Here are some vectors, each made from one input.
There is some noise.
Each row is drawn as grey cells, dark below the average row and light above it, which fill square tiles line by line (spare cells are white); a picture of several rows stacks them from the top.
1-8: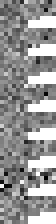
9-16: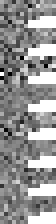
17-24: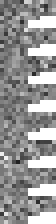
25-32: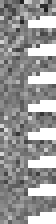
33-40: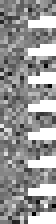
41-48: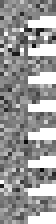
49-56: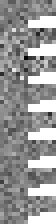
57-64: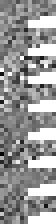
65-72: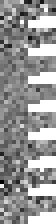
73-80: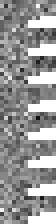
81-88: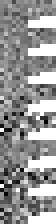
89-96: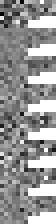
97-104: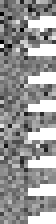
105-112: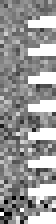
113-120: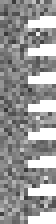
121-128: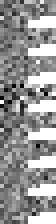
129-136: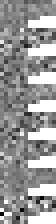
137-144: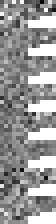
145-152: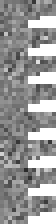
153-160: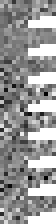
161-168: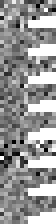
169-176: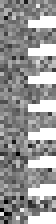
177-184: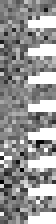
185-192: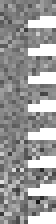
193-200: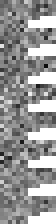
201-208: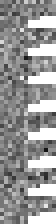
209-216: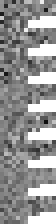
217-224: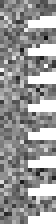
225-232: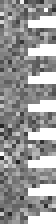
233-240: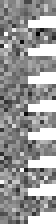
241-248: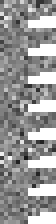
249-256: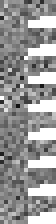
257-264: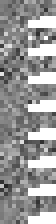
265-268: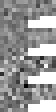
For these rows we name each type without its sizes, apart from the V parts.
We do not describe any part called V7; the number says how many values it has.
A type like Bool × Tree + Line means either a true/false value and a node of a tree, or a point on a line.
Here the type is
(Bool × Bool × Bool + Unit) × Line × (Tree + V7).
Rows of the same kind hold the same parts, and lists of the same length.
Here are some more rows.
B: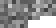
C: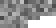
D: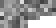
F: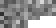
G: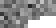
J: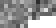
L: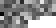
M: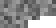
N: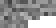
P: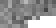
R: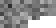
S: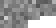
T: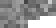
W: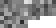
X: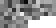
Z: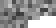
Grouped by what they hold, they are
B, D, F, M, P, W, Z
C, G, T
J, L, N
R, S, X

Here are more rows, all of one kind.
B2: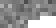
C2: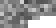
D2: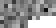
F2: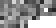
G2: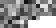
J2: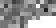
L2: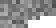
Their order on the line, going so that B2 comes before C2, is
J2, B2, L2, F2, C2, D2, G2.
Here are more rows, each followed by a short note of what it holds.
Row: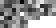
a point on a line and a value of V7
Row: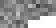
a point on a line, three true/false values and a value of V7
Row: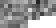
a point on a line and a value of V7
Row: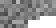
a point on a line and a value of V7
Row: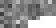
a point on a line and a node of a tree
